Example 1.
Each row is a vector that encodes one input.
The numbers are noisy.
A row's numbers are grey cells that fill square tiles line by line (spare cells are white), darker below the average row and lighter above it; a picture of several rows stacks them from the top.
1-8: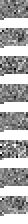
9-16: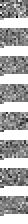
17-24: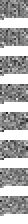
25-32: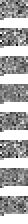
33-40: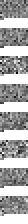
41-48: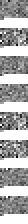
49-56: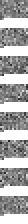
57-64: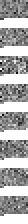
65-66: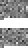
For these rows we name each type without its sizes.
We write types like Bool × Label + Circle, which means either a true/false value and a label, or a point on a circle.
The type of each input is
Line × Line + Unit.
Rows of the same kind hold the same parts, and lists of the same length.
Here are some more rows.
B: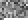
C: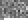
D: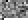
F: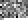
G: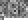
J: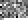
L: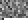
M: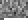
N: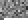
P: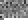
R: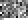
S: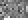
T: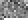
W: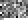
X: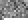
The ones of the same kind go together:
B, C, D, G, L, M, N, P, S, T, X
F, J, R, W

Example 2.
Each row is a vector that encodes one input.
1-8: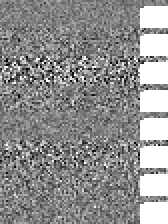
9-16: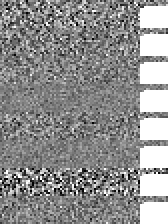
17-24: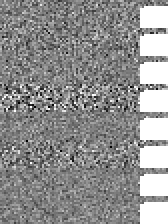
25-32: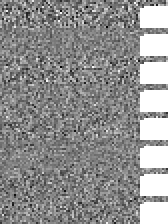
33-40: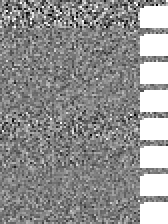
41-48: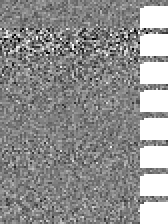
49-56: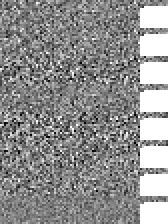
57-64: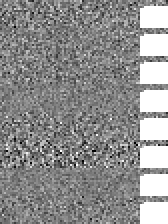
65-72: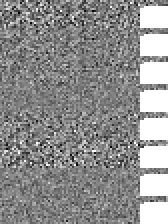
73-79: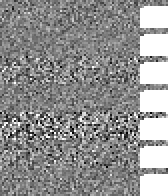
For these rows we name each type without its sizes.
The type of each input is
Line.
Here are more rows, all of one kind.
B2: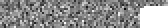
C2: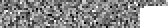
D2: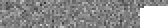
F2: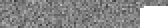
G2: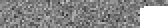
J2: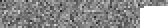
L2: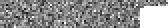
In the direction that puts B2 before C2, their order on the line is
B2, D2, J2, F2, C2, G2, L2.
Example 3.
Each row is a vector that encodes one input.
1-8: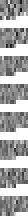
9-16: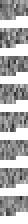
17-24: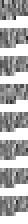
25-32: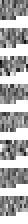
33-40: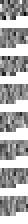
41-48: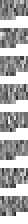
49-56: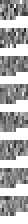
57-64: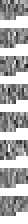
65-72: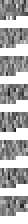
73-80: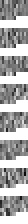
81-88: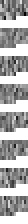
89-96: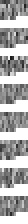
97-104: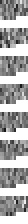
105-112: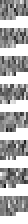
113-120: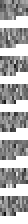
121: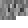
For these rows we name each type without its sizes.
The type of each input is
Line.
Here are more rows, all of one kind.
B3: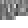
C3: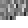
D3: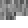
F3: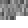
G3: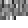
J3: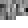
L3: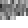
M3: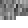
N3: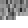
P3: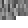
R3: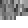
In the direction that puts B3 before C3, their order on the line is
R3, M3, L3, J3, B3, C3, D3, F3, N3, P3, G3.
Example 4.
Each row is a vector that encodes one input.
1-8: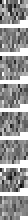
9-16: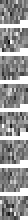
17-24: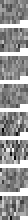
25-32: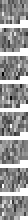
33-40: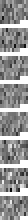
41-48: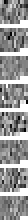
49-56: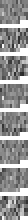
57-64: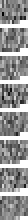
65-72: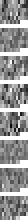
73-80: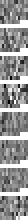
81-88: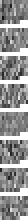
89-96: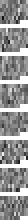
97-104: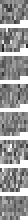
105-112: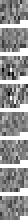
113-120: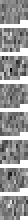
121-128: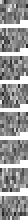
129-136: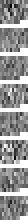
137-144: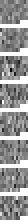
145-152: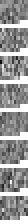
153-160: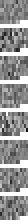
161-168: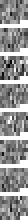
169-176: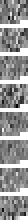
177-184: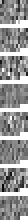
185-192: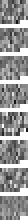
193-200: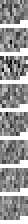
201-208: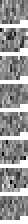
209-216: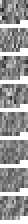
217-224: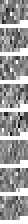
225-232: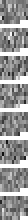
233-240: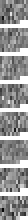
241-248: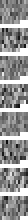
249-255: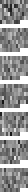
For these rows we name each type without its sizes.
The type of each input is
Bool × Bool × Bool × Bool.
